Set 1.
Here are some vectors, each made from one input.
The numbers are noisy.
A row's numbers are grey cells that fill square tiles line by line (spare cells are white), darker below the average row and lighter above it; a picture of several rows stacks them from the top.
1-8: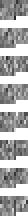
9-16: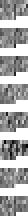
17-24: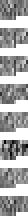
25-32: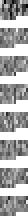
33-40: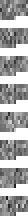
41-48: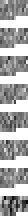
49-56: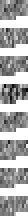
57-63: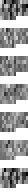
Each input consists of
either a fixed value, or one of 8 labels and a true/false value.
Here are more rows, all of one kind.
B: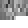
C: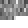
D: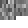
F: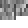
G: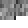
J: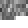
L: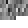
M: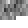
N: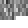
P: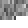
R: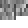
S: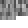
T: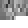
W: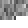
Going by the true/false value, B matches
C, J, N and T.
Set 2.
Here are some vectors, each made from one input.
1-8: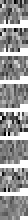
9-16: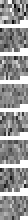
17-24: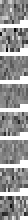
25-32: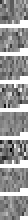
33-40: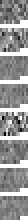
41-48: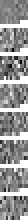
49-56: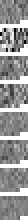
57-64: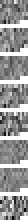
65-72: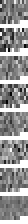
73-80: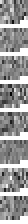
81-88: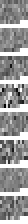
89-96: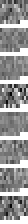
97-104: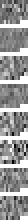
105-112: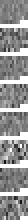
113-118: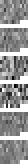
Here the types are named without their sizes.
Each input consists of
a point on a line, together with either a point on a circle, or a fixed value.
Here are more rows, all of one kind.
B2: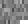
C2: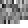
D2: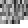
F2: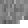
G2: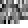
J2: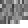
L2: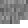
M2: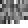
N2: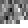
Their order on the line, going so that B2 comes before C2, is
G2, L2, J2, M2, D2, N2, B2, C2, F2.
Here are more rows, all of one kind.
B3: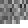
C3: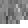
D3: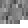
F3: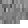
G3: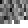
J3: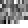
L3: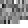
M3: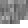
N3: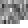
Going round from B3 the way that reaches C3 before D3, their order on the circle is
B3, L3, C3, N3, F3, D3, G3, M3, J3.
